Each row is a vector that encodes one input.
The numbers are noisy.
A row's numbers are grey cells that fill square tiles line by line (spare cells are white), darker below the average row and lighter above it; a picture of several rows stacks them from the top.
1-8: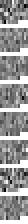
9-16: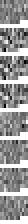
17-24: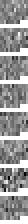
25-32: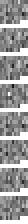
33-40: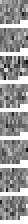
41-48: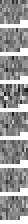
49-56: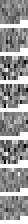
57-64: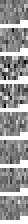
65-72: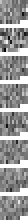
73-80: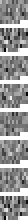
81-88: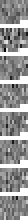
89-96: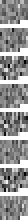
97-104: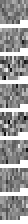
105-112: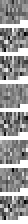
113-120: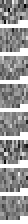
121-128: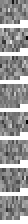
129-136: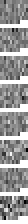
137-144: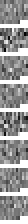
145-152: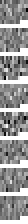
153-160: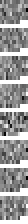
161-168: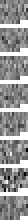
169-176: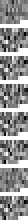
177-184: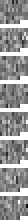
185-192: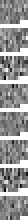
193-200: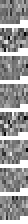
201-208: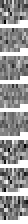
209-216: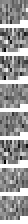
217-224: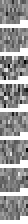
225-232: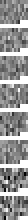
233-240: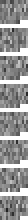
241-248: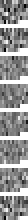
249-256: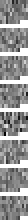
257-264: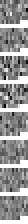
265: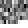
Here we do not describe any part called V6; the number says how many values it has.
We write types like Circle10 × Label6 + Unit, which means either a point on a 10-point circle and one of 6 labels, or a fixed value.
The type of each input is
Line7 + (Line8 + Tree9) × V6 × V6.
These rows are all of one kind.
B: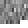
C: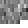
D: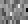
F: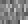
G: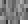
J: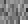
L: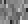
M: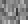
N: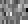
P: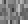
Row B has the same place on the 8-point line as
G, J, L and P.
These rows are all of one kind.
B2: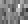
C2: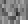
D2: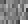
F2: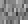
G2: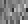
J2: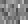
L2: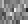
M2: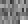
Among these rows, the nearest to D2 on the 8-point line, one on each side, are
F2 and M2.
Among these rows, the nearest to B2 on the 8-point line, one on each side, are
G2 and L2.
